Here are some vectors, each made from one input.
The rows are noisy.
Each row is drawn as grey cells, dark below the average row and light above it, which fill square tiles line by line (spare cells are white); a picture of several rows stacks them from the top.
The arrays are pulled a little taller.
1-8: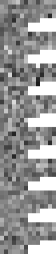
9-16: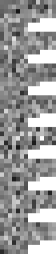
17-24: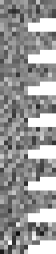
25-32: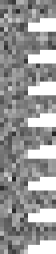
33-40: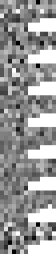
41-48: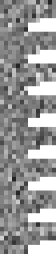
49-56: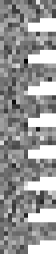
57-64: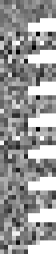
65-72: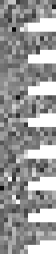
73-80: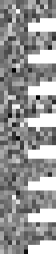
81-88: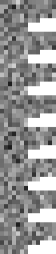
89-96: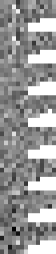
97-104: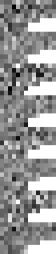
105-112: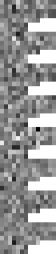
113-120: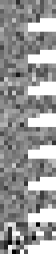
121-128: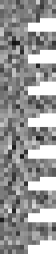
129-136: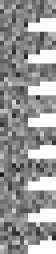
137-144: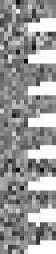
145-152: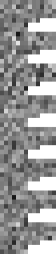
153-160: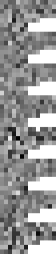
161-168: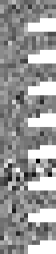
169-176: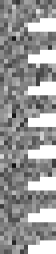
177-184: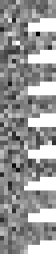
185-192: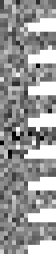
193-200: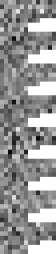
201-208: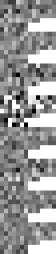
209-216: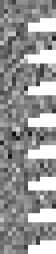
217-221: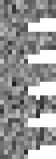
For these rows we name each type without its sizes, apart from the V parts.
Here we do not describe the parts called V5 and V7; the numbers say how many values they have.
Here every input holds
a value of V5, together with either a fixed value, or a label, a true/false value and a value of V7.
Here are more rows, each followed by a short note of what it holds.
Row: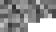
a label, a true/false value, a value of V5 and a value of V7
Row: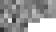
a value of V5
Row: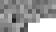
a value of V5
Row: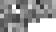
a value of V5
